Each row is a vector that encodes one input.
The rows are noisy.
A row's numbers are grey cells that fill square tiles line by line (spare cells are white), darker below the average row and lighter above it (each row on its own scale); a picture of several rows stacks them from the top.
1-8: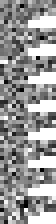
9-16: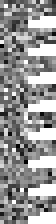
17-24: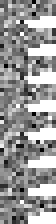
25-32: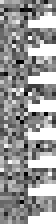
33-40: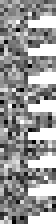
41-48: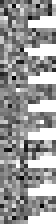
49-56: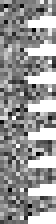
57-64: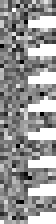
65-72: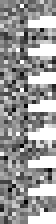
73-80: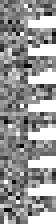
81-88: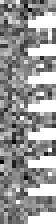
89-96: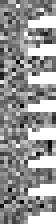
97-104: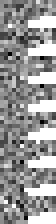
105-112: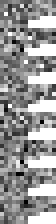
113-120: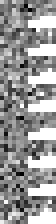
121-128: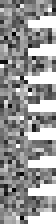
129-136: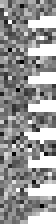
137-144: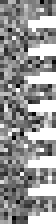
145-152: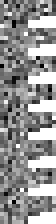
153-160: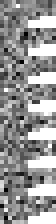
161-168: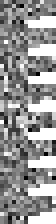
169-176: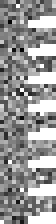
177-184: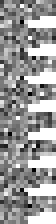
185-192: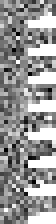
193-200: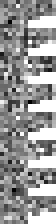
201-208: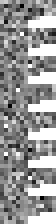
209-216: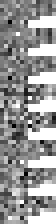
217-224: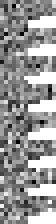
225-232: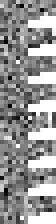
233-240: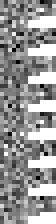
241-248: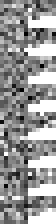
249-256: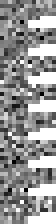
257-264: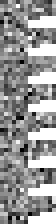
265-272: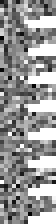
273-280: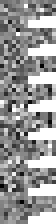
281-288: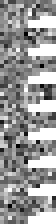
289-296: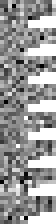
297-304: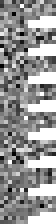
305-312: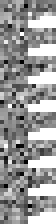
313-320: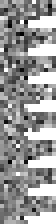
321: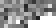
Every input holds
three true/false values, together with either a point on a 5-point line, or a point on a 14-point line.
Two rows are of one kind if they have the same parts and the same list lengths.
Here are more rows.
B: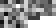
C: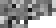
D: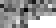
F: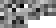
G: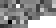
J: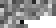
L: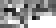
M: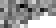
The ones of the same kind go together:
B, C, G
D, F, J, L, M

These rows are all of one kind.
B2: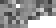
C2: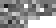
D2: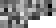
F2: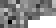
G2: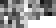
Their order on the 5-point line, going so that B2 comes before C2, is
D2, F2, B2, G2, C2.
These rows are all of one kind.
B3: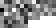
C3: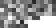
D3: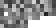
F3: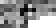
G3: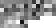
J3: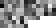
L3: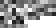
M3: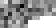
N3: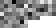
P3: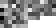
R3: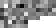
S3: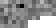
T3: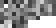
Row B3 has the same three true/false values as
D3, P3 and S3.
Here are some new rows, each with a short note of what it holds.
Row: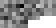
a point on a 14-point line and three true/false values
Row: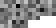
a point on a 14-point line and three true/false values
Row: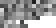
a point on a 14-point line and three true/false values
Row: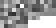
a point on a 14-point line and three true/false values
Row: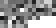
a point on a 14-point line and three true/false values
